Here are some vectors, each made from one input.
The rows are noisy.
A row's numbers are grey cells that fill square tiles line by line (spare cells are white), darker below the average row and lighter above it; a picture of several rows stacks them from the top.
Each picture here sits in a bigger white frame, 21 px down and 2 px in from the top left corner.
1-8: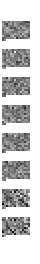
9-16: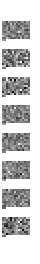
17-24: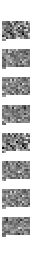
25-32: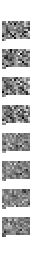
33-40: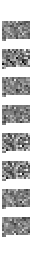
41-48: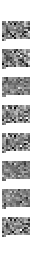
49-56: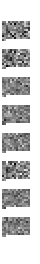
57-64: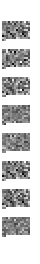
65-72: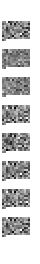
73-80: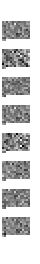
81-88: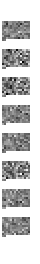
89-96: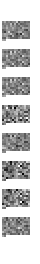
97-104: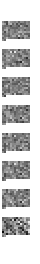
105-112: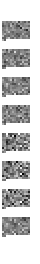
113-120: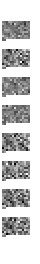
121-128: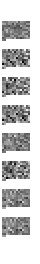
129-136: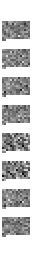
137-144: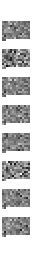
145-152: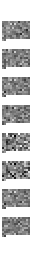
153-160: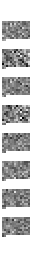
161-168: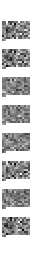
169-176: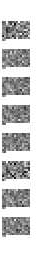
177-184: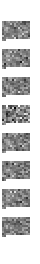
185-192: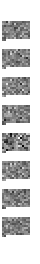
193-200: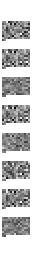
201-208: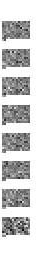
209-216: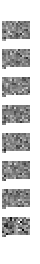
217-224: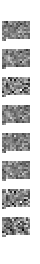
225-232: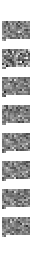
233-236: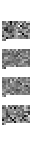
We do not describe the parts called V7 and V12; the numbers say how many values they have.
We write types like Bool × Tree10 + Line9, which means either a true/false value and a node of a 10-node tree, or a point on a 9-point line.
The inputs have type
(Line6 + Line11) × V7 + V12.
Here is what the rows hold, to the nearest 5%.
About 65% of them hold a value of V7, together with either a point on a 6-point line, or a point on an 11-point line. The rest hold a value of V12.
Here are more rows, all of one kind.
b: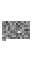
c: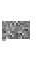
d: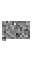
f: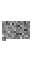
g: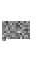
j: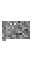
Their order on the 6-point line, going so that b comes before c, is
f, g, d, b, j, c.
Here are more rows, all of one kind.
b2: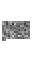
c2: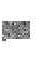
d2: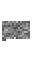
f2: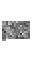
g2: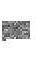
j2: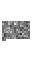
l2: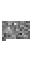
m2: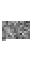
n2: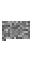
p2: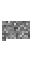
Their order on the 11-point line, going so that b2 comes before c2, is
l2, m2, j2, b2, f2, n2, c2, g2, d2, p2.
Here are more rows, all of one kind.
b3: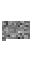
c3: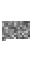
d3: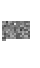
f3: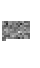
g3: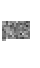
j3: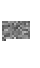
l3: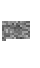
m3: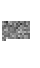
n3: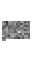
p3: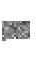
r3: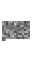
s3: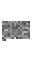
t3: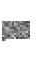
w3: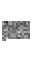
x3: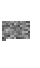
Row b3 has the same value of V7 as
f3, m3, n3 and w3.
